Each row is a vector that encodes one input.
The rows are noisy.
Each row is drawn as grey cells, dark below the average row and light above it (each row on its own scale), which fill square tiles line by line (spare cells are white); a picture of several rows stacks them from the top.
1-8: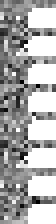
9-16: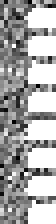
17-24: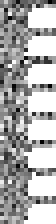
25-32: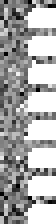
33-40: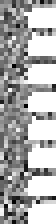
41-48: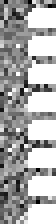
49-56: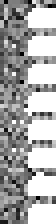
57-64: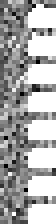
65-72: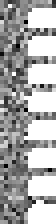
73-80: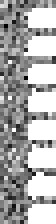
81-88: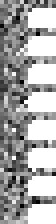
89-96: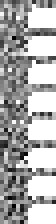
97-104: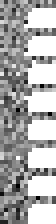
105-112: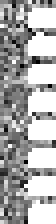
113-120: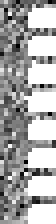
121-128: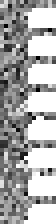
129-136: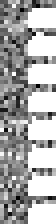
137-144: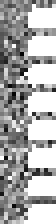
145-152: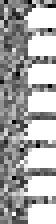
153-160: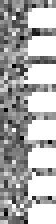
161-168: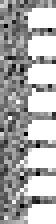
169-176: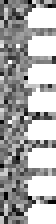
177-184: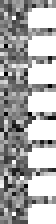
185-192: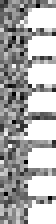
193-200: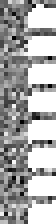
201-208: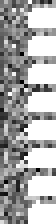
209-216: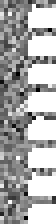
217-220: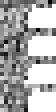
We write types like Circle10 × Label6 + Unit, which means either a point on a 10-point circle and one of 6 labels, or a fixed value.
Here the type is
Circle15 + Label8 × Line5.
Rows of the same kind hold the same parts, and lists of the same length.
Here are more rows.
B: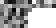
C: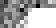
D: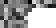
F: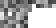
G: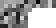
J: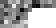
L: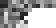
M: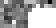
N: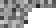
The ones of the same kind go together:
B, C, D, G, J, L, N
F, M

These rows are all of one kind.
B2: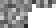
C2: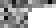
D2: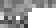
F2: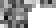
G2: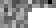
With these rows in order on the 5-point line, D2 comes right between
B2 and F2.
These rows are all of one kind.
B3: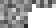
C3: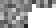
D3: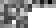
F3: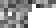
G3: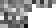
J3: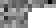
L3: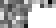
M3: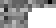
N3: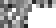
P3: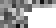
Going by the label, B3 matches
C3, D3, G3 and P3.
